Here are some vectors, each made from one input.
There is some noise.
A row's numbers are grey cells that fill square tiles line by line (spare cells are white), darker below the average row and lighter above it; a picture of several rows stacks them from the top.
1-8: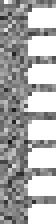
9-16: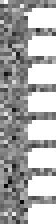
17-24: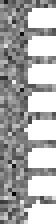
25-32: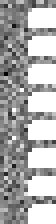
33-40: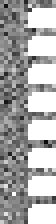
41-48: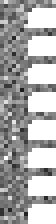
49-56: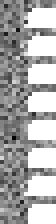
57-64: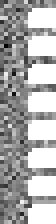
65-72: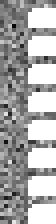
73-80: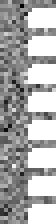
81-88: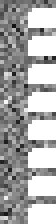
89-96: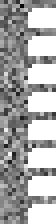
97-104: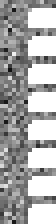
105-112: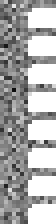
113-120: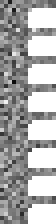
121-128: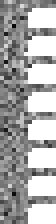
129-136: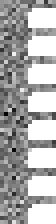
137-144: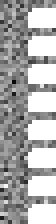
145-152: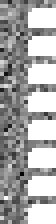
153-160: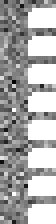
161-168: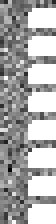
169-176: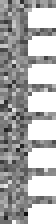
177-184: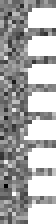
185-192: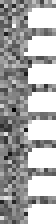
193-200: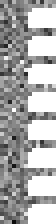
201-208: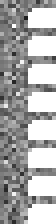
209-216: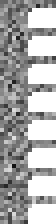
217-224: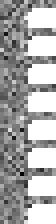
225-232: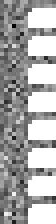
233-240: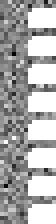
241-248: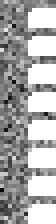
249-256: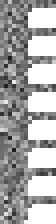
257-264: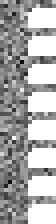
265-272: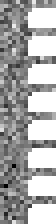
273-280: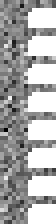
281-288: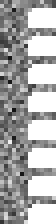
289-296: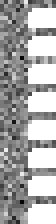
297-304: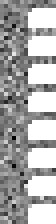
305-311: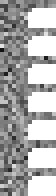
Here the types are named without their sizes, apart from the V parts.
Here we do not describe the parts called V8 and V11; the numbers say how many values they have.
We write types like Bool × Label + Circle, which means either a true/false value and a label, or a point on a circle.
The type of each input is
(Label + Line) × (Line + V11) × V8.
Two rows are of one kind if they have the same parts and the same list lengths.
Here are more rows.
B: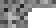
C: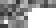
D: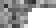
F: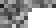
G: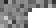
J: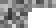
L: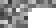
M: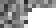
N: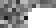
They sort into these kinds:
B, G
C, L, N
D, M
F, J

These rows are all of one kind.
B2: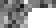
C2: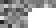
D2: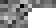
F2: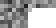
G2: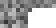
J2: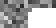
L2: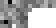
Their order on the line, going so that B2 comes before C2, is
B2, J2, D2, G2, L2, C2, F2.
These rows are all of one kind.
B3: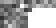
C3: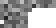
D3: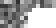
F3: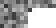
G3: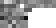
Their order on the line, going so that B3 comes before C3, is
B3, G3, D3, C3, F3.
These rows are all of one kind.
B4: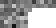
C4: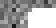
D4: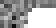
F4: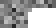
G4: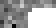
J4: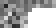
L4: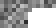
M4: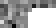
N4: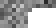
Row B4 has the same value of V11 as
D4, G4 and M4.
